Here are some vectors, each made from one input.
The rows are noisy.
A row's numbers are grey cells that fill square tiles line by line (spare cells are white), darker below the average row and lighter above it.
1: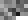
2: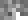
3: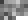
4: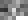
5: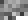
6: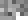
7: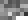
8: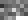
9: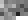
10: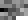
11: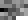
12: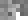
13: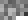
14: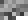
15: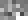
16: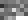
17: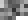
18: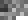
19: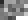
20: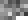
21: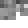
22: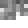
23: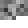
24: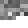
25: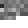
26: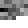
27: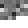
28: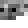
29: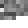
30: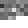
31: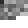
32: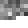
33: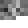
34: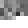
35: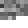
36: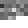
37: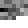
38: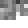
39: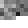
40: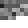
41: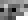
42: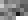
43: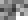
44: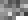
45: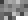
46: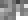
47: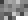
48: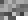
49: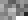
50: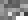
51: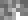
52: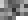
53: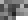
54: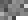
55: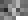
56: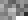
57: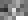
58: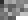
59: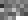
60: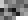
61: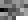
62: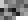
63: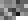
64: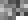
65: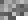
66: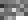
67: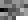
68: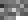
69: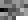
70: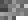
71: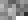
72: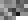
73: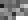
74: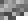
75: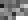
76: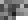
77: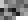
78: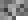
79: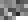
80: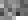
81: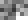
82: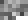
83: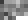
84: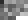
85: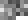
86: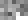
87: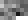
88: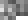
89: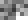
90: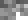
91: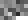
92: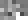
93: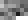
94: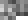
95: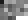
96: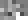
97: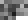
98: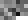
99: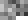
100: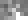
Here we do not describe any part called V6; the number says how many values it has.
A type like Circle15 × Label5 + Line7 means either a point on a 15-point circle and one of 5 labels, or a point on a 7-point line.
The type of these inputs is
List2(Line5) × V6.
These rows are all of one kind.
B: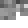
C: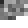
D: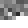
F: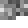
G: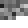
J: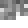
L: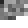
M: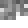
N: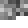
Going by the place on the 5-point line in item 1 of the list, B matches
C, G and L.
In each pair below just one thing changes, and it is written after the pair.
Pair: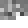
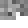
the place on the 5-point line in item 2 of the list
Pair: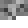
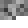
the place on the 5-point line in item 2 of the list
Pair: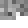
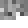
the place on the 5-point line in item 2 of the list
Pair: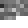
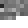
the place on the 5-point line in item 1 of the list
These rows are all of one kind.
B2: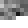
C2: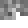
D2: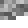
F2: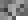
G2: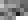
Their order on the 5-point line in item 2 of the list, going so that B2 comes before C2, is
G2, B2, C2, F2, D2.
